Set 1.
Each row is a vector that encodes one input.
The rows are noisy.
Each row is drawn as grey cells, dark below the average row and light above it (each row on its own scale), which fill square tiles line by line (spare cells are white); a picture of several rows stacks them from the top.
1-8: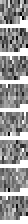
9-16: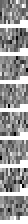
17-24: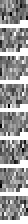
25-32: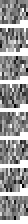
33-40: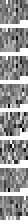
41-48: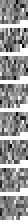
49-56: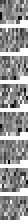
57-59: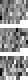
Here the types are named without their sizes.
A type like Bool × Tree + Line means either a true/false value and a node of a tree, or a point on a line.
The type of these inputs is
Line × Line × (Tree + Unit) + Unit.
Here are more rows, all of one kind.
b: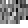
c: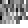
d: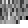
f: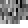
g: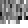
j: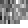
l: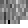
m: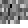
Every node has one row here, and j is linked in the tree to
c and l.
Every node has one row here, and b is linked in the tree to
d and f.
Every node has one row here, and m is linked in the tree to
g.
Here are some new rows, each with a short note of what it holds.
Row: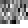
a point on each of two lines
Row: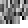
a fixed value
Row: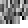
a fixed value
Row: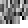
a fixed value
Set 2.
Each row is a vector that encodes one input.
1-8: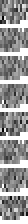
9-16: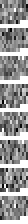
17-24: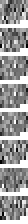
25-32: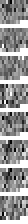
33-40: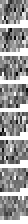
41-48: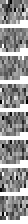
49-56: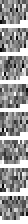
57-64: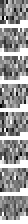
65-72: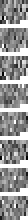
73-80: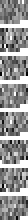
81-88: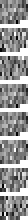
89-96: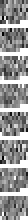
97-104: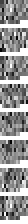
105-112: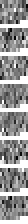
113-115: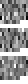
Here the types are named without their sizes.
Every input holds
either a point on a circle, or a point on a line.
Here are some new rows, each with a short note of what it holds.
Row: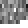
a point on a line
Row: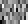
a point on a line
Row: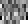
a point on a circle
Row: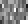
a point on a line
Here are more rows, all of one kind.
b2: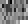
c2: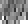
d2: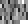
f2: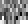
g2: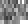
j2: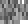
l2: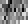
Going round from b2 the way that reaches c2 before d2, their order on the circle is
b2, l2, c2, f2, g2, j2, d2.
